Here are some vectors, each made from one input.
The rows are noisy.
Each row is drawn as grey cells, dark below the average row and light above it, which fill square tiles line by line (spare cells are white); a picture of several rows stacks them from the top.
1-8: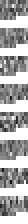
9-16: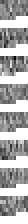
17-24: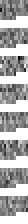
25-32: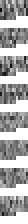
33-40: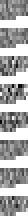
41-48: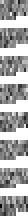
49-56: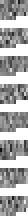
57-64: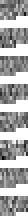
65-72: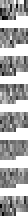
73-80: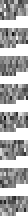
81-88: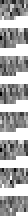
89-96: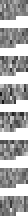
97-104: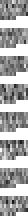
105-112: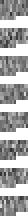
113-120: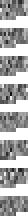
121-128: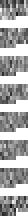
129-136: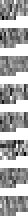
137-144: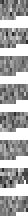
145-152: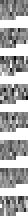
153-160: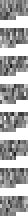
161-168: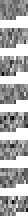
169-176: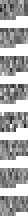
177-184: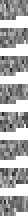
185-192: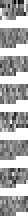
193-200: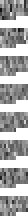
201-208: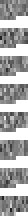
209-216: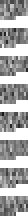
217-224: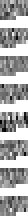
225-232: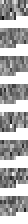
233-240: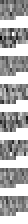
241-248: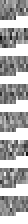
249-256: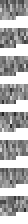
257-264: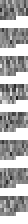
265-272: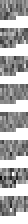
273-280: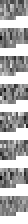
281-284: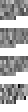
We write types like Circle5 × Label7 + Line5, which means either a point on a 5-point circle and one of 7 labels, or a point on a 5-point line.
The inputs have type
Bool × Bool × Bool + Circle11.
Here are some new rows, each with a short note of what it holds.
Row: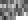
a point on an 11-point circle
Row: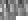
a point on an 11-point circle
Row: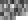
a point on an 11-point circle
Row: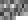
a point on an 11-point circle
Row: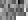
three true/false values
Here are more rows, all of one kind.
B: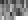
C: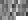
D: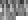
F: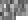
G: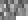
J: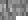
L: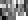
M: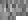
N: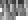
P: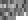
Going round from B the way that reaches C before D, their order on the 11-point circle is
B, P, N, J, G, L, M, F, C, D.
